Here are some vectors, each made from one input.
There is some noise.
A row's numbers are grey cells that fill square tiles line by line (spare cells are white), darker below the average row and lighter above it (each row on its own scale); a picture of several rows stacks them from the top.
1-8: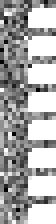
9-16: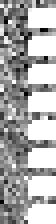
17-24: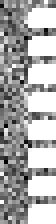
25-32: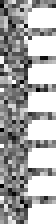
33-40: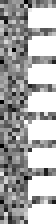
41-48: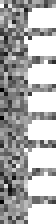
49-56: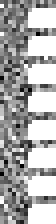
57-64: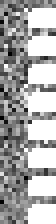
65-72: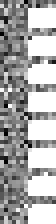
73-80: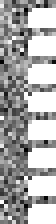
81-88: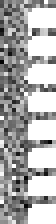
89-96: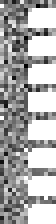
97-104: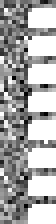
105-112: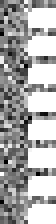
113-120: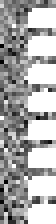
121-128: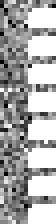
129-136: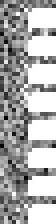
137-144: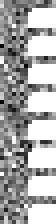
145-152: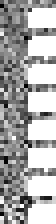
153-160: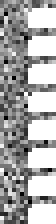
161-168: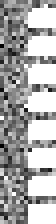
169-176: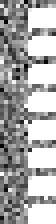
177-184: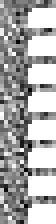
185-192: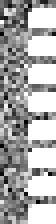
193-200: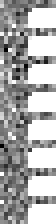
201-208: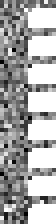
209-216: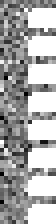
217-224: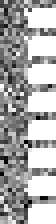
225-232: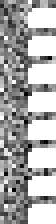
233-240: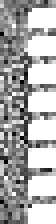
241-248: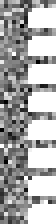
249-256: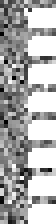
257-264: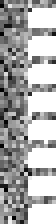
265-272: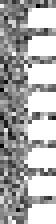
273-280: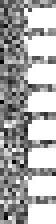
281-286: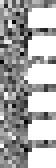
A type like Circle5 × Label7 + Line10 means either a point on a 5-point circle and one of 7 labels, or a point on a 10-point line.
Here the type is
(Circle11 + Unit) × Line5 + List3(Line4).
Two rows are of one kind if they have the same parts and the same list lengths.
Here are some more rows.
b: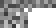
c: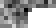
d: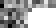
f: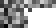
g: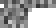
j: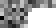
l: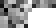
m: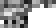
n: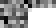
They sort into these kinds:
b, l
c, m
d
f
g, n
j

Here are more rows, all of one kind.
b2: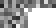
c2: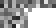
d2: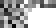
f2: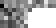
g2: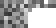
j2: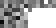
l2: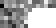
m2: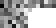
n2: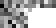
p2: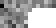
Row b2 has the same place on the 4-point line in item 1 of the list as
c2 and j2.
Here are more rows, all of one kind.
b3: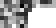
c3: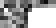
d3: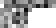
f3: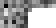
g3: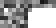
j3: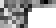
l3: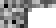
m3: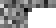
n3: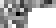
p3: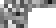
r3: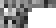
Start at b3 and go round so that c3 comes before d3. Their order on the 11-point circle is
b3, j3, c3, g3, m3, r3, f3, l3, d3, p3, n3.
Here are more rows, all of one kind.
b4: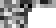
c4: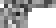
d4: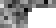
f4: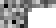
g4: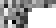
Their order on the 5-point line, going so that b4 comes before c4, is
b4, f4, g4, c4, d4.
